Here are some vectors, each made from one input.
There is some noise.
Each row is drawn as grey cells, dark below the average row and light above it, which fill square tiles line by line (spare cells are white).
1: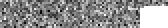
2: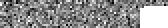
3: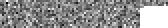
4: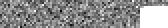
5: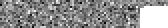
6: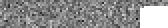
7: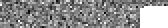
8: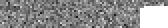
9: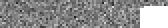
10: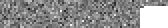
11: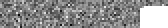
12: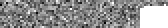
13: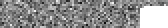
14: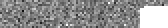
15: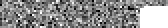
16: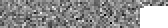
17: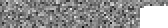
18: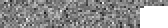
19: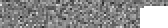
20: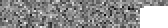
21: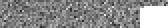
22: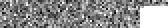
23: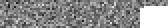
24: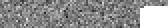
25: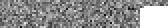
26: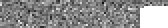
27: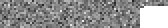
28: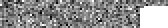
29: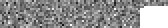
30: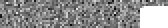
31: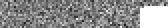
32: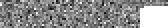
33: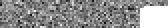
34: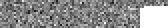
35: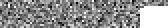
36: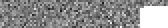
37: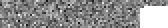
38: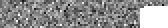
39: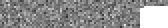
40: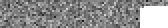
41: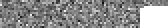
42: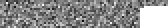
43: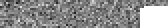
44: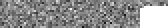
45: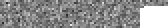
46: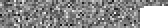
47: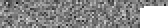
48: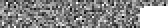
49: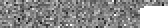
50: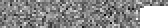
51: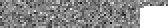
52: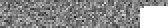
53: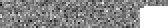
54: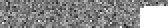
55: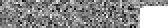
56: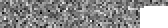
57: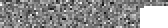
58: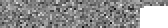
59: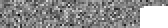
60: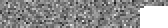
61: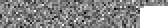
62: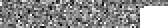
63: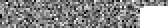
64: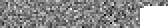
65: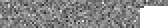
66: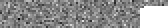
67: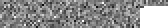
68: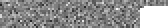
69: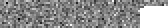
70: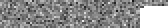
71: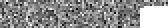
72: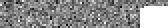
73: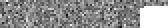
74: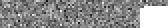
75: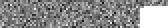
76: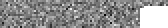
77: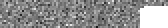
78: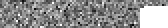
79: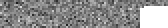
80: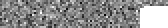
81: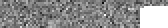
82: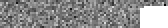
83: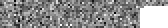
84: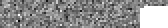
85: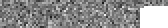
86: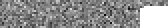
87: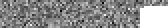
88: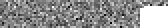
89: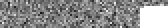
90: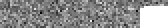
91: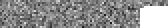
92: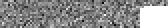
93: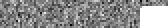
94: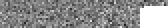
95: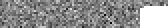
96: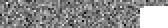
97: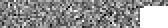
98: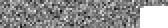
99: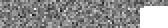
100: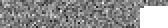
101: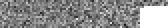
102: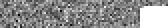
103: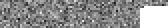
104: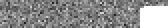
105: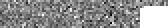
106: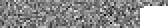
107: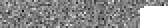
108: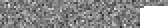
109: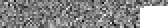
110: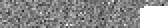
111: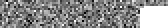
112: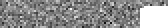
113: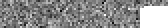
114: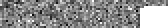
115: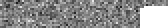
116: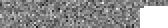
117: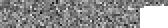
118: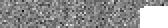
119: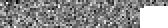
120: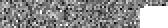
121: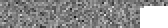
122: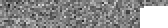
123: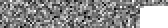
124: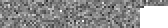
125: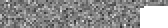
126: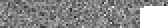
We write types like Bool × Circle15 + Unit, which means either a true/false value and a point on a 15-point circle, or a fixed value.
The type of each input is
Bool × (Line4 + Tree8).
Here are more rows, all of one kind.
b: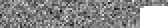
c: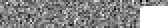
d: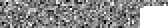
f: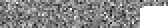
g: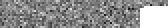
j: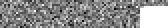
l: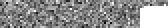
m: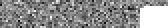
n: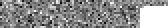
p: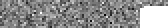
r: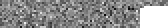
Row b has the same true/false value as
c and j.
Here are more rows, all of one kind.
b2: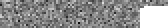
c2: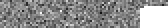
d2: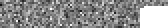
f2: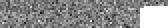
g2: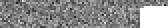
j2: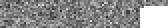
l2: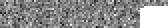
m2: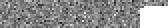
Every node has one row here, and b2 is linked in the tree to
f2 and g2.
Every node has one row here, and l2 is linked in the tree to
g2 and m2.
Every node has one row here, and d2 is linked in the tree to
g2 and j2.
